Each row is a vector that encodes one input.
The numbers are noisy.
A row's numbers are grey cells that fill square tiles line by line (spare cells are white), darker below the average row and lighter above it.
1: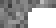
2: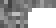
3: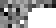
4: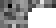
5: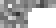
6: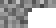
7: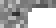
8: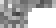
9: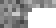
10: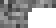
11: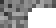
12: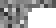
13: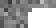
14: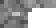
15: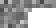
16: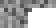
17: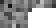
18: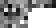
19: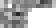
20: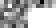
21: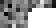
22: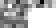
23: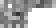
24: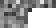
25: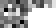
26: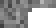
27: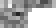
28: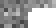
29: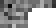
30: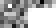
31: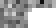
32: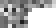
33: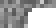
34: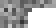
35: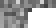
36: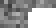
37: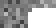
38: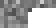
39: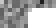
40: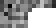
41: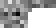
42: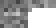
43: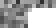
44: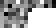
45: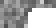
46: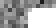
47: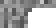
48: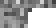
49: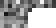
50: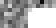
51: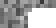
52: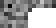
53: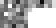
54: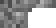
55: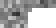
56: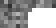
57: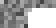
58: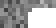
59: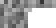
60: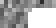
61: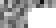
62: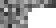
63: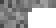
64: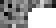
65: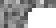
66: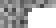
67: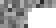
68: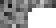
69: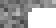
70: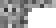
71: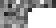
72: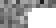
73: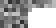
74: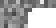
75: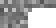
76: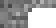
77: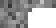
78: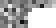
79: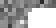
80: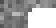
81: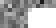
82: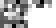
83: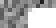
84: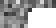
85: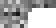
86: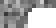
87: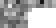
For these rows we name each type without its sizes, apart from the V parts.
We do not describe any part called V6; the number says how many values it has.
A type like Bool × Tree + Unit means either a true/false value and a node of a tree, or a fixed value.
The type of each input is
Bool × (Line + V6).
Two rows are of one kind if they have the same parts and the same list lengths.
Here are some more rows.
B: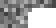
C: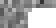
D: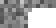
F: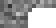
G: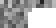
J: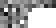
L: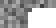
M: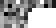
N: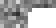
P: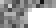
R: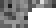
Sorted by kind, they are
B, C, D, F, G, J, P, R
L, M, N

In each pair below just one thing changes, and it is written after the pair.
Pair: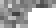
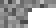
the true/false value
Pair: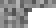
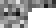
the true/false value
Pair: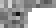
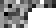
the true/false value
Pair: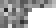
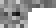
the true/false value
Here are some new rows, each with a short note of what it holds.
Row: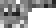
a point on a line and a true/false value
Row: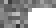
a true/false value and a value of V6
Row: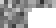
a true/false value and a value of V6
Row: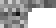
a point on a line and a true/false value
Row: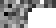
a point on a line and a true/false value
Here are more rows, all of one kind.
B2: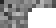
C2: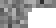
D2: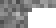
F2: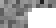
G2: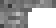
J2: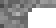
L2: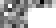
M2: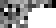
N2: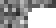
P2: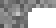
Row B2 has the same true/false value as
D2, G2, J2 and P2.
